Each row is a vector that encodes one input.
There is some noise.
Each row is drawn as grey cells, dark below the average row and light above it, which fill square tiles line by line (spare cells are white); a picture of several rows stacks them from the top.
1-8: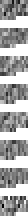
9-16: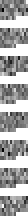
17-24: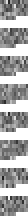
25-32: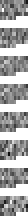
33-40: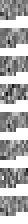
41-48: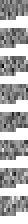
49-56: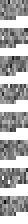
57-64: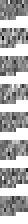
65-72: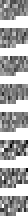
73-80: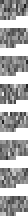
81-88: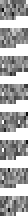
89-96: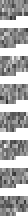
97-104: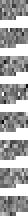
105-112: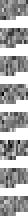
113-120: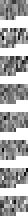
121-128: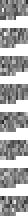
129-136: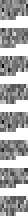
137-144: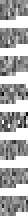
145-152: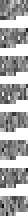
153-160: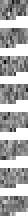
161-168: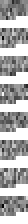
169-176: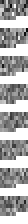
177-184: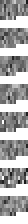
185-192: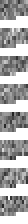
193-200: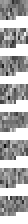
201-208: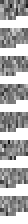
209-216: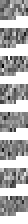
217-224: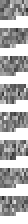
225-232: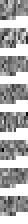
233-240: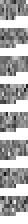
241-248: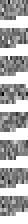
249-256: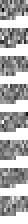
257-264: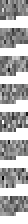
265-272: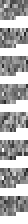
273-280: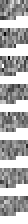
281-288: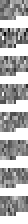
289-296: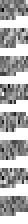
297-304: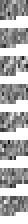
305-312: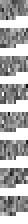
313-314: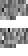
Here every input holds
five true/false values.
